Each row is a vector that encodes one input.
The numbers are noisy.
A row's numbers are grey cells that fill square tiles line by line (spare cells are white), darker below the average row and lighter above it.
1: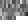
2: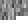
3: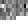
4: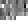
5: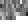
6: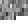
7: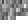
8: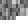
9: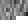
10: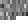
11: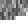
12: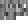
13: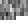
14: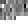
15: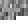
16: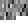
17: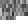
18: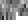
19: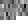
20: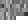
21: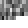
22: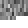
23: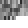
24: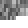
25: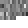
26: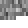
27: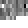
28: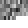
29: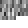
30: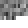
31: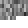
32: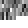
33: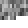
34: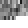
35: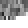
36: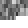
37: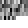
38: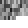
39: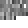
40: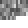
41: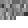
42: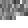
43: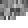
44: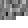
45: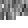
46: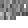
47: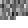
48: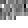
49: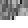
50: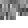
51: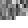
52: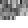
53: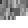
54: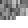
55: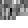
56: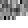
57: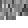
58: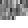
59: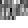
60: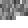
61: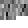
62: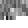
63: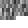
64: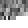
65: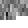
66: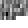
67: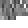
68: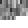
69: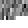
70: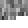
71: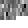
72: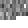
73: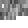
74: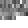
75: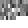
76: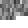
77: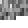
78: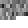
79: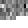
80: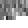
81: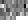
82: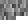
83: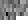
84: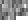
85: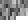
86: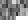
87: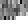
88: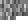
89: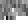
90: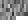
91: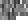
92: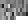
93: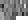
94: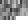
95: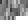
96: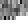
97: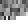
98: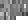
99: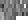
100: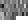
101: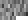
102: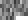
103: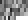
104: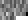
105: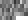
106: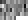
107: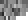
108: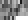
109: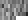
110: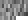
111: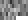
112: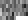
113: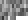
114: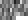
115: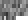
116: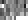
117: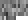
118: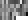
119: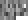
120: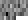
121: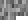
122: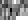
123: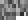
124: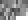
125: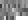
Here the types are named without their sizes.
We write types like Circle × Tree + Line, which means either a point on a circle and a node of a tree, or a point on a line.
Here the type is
List(Line) + Tree.
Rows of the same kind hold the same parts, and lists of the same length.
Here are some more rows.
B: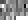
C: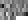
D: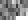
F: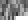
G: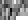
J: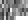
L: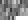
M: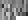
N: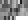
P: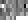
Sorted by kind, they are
B, P
C, M
D, F, G, L, N
J

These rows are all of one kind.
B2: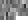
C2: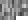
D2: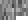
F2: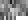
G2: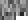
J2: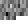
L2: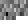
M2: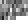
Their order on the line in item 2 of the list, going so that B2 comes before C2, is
G2, B2, L2, J2, M2, C2, D2, F2.
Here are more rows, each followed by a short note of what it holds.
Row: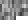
a list of two items
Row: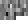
a list of two items
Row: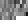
a list of one item
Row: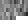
a list of one item
